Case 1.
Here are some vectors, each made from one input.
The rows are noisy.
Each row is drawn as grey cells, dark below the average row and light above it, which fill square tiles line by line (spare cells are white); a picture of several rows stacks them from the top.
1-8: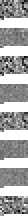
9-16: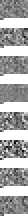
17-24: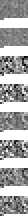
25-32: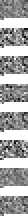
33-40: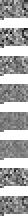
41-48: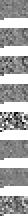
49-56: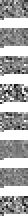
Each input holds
either a fixed value, or a point on each of two 3-point lines and three true/false values.
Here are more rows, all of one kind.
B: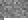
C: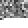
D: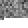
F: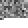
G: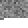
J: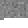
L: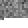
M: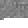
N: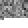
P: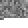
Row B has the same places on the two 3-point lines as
C, D, J and N.
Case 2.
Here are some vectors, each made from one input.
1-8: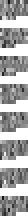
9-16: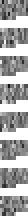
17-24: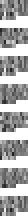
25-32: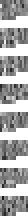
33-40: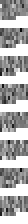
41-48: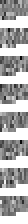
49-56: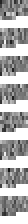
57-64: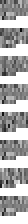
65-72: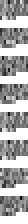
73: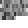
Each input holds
either a point on a 5-point line, or a node of a 7-node tree.
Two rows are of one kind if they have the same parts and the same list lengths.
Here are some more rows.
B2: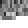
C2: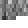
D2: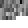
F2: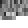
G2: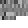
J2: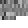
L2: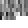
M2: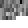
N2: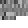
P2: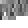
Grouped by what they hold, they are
B2, C2, D2, F2, G2, J2, M2, N2
L2, P2

